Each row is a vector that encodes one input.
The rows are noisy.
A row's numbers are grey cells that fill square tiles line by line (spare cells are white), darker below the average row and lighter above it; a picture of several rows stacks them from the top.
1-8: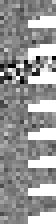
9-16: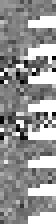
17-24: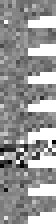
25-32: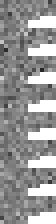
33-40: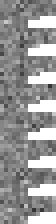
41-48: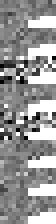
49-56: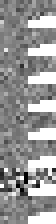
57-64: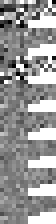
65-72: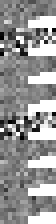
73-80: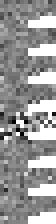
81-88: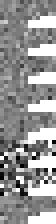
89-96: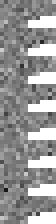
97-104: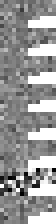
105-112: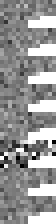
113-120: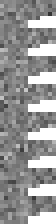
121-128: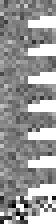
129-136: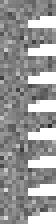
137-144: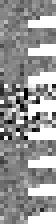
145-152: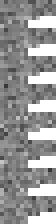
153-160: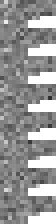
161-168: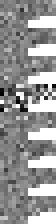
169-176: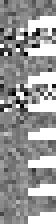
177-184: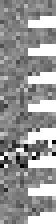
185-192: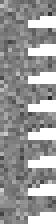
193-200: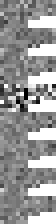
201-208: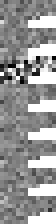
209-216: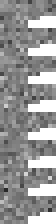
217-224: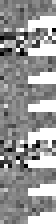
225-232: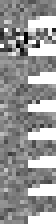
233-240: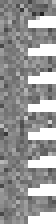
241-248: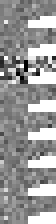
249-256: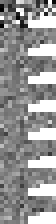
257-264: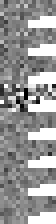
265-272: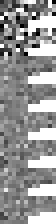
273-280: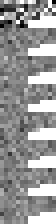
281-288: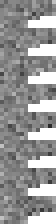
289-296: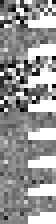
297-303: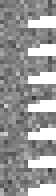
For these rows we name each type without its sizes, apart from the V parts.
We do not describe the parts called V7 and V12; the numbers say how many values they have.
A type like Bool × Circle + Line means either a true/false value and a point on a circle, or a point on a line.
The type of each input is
(Bool × Bool × Bool + V12) × Label + V7.
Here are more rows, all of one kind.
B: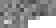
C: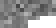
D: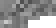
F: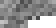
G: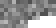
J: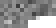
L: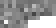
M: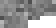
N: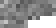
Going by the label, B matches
C, D and J.
